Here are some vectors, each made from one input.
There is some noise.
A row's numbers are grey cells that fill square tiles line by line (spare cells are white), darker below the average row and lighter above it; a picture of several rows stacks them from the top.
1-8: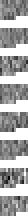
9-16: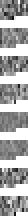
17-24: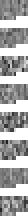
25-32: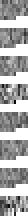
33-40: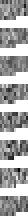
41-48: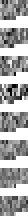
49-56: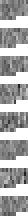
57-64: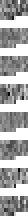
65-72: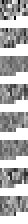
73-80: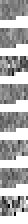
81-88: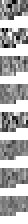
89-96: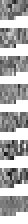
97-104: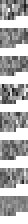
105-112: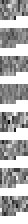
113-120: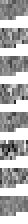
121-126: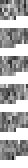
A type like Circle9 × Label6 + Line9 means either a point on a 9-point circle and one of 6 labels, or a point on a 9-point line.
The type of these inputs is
Bool × (Line5 + Line7).
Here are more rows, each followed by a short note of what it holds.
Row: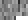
a point on a 7-point line and a true/false value
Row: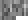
a point on a 7-point line and a true/false value
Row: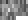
a point on a 7-point line and a true/false value
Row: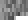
a point on a 7-point line and a true/false value
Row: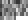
a point on a 7-point line and a true/false value
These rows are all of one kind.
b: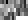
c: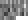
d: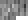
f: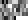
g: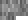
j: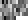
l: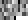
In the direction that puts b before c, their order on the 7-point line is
l, d, b, f, j, g, c.
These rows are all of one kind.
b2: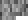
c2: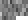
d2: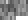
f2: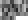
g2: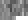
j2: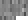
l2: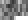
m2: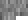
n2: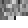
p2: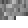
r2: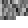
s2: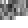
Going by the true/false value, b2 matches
m2, n2 and p2.
